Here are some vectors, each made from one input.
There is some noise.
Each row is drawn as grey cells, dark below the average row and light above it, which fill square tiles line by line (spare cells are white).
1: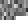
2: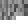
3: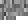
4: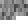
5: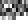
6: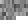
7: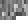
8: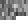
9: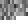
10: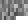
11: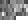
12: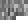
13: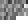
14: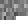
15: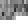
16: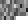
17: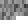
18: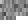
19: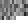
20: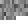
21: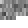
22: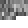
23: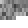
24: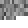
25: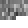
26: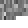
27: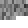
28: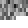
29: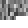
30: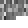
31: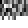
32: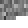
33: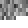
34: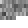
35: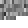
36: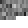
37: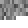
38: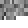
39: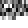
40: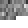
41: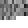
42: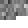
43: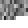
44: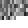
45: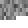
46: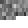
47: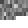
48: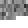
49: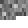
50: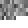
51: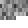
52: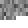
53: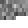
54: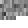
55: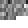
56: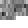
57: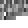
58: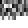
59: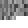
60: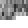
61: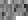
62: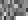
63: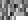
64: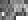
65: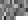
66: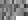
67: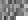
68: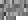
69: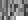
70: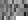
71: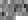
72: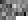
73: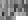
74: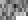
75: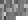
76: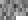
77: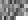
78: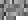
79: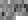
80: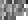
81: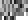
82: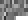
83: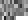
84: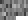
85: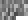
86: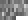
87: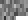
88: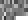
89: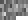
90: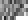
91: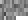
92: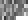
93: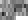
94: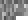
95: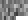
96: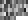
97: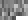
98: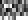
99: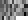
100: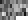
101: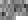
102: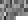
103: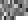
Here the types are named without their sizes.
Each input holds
a list of points on a line.
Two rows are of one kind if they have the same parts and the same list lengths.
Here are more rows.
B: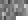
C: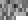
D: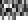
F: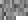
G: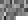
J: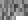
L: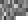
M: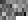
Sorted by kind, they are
B, G, L, M
C, F, J
D

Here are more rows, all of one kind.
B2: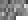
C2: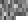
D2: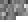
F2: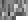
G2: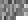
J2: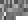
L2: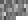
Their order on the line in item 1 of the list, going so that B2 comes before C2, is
B2, F2, G2, D2, L2, C2, J2.
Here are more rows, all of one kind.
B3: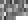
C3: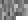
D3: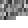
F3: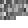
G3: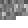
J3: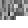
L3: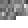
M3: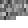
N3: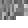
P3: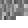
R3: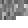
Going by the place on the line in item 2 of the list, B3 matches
C3, G3, J3 and N3.
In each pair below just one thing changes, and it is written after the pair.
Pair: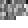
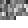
the place on the line in item 2 of the list
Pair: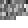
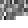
the place on the line in item 1 of the list
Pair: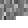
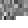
the place on the line in item 2 of the list
